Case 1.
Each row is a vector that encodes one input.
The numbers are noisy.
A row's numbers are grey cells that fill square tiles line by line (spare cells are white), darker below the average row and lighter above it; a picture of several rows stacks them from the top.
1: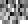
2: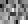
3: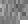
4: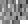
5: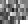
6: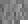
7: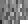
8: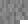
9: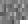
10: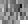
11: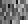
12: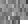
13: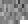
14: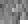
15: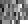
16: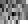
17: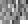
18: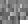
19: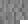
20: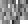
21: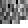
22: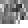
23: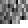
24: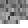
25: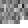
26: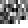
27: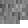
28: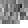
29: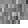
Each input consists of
a point on a 7-point line.
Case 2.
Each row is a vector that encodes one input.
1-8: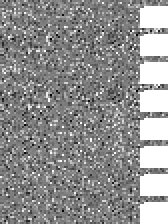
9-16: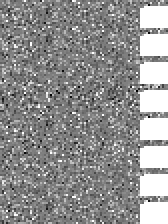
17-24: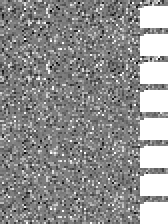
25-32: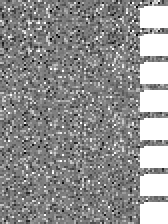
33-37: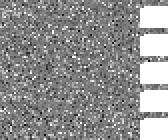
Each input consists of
a point on a 5-point line.
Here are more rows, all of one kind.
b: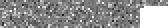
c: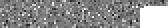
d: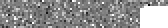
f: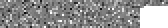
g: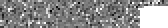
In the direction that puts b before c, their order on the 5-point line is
f, d, b, c, g.
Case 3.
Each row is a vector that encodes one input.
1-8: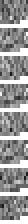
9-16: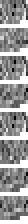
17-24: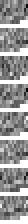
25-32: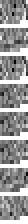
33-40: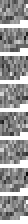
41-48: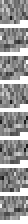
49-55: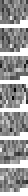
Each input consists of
either a fixed value, or three true/false values.
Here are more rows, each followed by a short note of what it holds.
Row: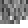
three true/false values
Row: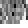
a fixed value
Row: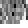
a fixed value
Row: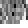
a fixed value
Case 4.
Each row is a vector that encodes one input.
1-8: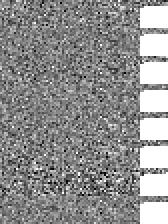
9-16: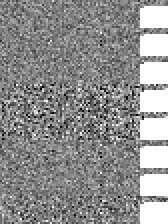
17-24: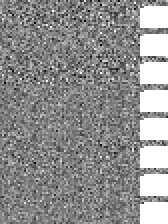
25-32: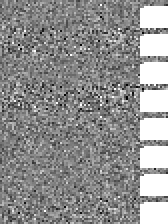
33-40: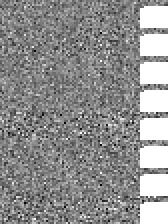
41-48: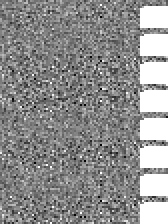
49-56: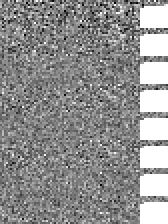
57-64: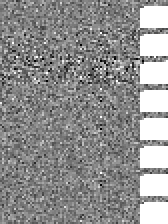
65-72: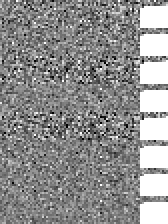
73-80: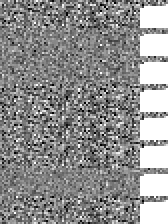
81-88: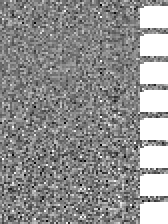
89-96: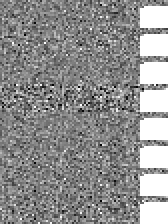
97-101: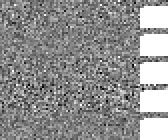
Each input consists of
a point on a 10-point line.
